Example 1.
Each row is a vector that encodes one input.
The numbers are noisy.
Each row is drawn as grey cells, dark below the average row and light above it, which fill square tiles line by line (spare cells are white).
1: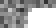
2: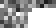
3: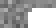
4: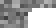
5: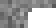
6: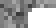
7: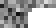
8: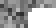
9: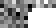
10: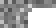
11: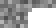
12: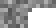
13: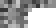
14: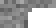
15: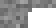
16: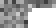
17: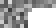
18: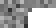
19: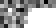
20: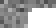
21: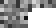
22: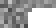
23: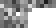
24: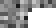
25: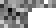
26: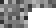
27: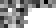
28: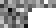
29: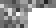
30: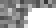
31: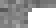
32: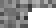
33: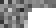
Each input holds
three true/false values.
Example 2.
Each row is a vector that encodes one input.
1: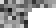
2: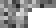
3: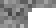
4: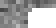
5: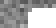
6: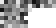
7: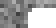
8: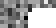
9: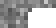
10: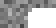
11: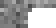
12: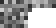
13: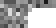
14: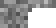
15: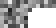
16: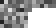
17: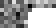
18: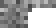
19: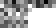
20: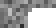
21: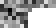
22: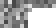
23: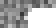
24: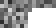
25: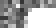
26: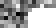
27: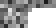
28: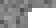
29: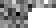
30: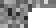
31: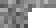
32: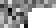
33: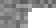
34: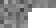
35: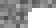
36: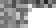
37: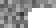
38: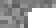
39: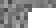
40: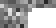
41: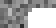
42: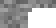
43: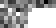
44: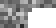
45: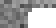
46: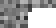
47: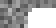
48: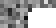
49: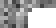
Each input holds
three true/false values.
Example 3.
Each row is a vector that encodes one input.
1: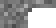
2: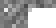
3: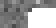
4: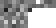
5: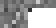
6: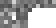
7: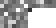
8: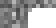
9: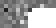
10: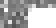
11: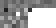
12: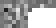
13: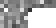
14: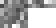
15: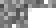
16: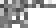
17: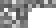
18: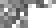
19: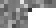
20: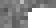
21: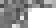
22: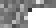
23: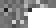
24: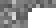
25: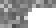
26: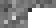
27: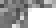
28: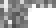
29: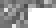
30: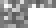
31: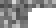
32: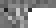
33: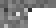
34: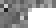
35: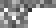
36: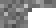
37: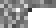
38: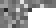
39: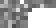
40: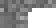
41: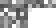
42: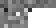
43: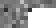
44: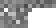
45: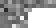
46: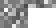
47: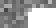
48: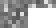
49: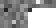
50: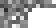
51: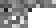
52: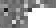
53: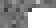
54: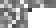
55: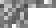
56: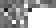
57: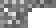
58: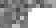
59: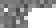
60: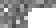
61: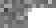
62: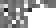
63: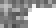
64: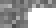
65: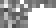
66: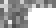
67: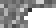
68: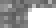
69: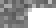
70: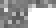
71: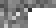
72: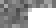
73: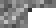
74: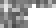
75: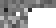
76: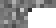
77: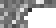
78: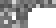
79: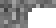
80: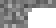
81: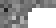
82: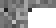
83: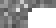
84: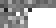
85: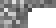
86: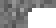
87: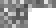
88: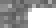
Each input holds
three true/false values.
